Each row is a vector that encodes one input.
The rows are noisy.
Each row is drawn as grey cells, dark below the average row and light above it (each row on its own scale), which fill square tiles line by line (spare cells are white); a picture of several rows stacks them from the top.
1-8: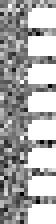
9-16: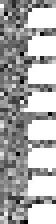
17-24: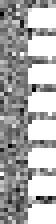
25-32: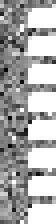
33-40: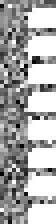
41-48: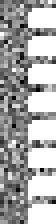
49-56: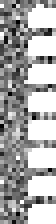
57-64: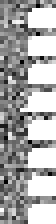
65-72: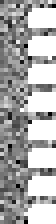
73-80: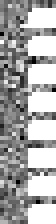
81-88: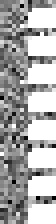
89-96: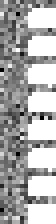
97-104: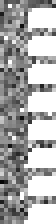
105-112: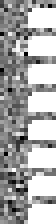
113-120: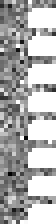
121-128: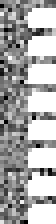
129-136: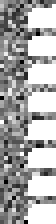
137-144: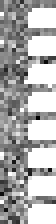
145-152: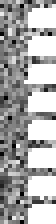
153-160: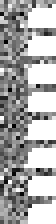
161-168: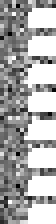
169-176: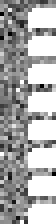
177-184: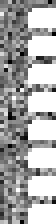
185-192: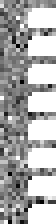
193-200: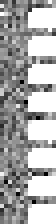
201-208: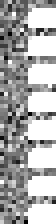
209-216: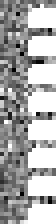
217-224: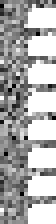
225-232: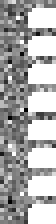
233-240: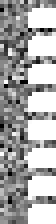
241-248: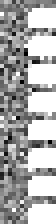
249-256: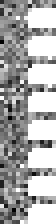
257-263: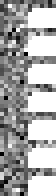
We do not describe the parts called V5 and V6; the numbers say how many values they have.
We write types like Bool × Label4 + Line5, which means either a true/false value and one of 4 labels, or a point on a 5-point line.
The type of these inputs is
(Bool × Bool × Bool + Circle11) × V6 + V5.
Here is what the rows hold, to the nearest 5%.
About 15% of them hold a value of V5. The rest hold a value of V6, together with either a point on an 11-point circle, or three true/false values.
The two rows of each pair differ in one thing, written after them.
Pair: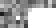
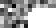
the value of V6
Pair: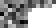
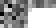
one of the three true/false values
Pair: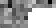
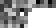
the value of V6
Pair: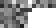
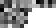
the value of V6
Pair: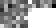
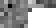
the value of V6
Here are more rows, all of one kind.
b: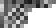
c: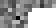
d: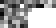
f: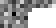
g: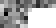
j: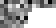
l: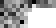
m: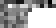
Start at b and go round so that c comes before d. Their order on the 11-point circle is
b, g, m, l, j, c, f, d.
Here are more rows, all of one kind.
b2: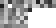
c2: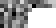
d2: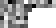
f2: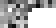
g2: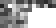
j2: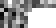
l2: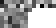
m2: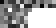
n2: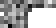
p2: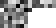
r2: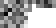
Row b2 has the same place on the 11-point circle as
g2 and r2.
